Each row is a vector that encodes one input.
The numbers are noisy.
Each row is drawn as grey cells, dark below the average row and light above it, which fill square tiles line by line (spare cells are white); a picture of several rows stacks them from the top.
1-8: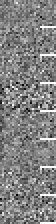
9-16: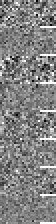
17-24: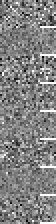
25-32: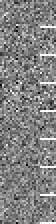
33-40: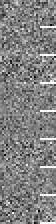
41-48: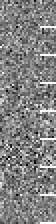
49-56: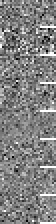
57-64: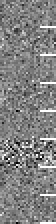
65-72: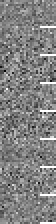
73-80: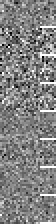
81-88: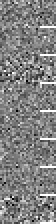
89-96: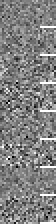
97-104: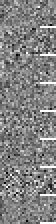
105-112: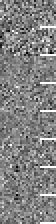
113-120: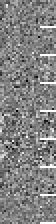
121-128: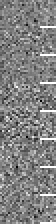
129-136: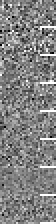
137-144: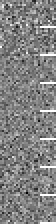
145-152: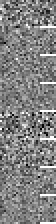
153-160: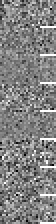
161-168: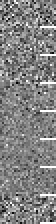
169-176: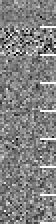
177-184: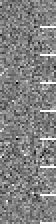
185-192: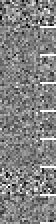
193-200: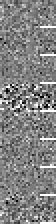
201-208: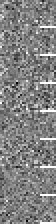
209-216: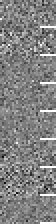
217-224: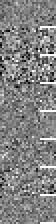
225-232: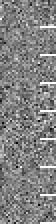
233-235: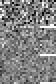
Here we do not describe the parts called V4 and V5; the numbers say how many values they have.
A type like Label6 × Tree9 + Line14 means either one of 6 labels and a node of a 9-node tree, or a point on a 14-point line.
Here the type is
Line9 × V5 + Tree9 × (Tree9 + V4).
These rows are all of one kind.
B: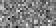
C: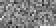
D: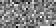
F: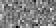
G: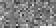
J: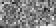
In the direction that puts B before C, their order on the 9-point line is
J, D, B, F, G, C.
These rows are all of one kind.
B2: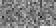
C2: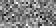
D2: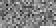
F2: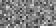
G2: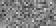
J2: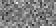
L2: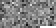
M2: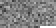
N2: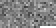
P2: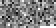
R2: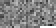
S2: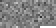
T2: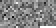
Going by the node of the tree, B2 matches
C2, F2, J2 and R2.
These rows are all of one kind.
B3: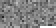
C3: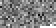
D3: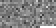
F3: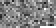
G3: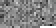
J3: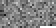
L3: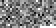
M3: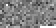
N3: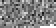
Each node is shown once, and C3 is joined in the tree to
F3.
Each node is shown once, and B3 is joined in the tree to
G3 and M3.
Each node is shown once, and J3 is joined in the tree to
D3.
